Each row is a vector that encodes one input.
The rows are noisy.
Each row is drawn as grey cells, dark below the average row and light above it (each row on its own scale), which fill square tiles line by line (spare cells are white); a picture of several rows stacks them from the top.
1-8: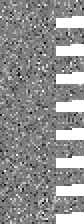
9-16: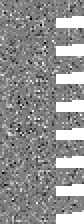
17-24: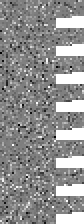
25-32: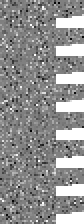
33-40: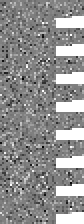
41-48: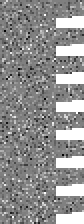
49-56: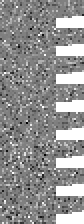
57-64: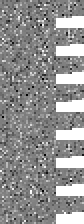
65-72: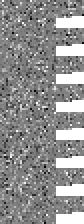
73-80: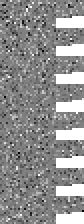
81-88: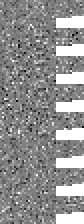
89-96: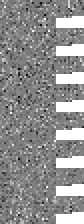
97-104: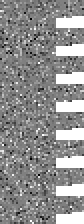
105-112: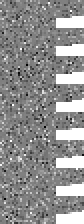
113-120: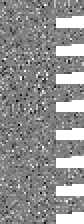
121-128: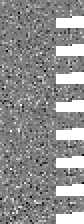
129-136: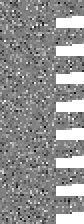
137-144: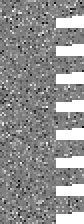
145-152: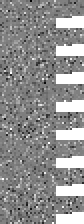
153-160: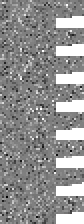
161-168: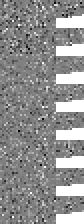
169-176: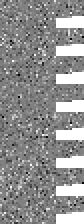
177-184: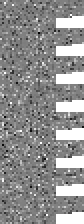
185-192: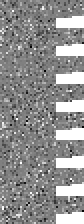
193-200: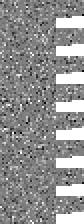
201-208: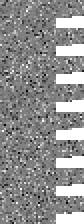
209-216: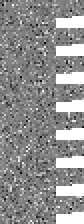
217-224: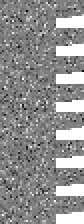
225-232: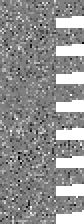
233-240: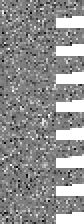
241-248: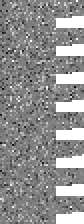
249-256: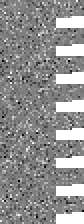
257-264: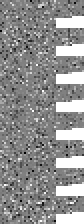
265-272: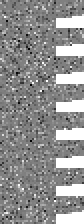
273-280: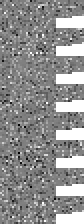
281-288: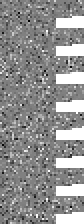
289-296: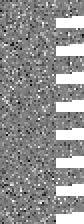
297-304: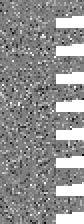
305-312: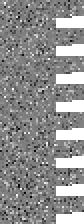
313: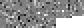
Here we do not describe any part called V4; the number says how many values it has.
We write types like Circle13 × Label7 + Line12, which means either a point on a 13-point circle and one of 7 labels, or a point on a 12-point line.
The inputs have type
Label10 × Label10 × Label10 × Label10 × Label10 × Label10 × Line6 × V4.
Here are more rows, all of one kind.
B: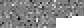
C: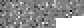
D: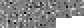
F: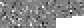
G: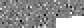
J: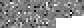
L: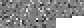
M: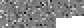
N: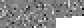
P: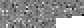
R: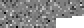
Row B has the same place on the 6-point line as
C, G and J.
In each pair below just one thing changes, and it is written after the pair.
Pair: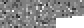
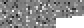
the place on the 6-point line
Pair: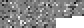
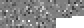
the value of V4
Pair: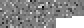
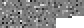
the place on the 6-point line
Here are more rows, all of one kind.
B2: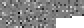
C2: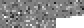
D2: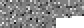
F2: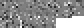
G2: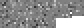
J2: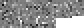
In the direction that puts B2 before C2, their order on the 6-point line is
D2, B2, F2, J2, C2, G2.
